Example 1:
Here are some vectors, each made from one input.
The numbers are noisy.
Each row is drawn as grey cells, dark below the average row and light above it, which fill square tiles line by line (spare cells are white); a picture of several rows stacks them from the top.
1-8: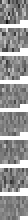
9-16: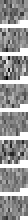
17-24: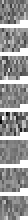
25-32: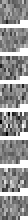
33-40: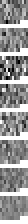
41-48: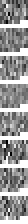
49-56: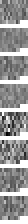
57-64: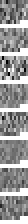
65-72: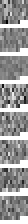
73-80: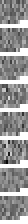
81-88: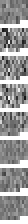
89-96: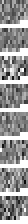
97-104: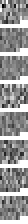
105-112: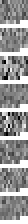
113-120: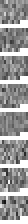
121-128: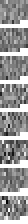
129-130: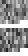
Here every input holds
either a point on an 8-point line, or a point on a 12-point line.
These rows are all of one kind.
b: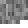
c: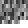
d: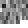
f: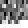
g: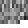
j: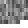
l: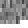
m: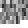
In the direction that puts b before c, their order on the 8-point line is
g, b, j, m, f, l, d, c.
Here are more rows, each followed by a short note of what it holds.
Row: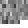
a point on a 12-point line
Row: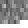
a point on a 12-point line
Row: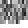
a point on an 8-point line
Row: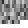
a point on a 12-point line
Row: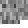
a point on a 12-point line
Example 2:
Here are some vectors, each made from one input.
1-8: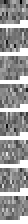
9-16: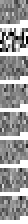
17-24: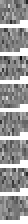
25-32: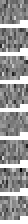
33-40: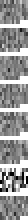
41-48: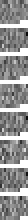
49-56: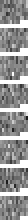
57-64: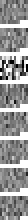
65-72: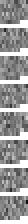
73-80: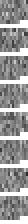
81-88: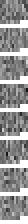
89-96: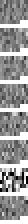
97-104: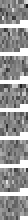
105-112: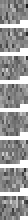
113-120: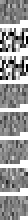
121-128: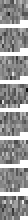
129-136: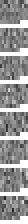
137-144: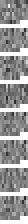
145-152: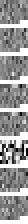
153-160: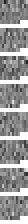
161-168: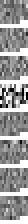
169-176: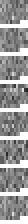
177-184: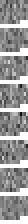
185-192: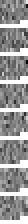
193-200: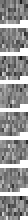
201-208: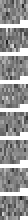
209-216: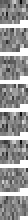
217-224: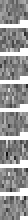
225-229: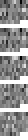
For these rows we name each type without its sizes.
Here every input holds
either a fixed value, or a node of a tree, or three true/false values.
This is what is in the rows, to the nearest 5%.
About 5% of them hold a fixed value. About 40% of them hold a node of a tree. The rest hold three true/false values.
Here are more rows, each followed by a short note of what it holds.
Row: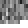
a node of a tree
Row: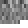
a node of a tree
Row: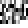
a fixed value
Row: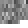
three true/false values
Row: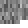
three true/false values
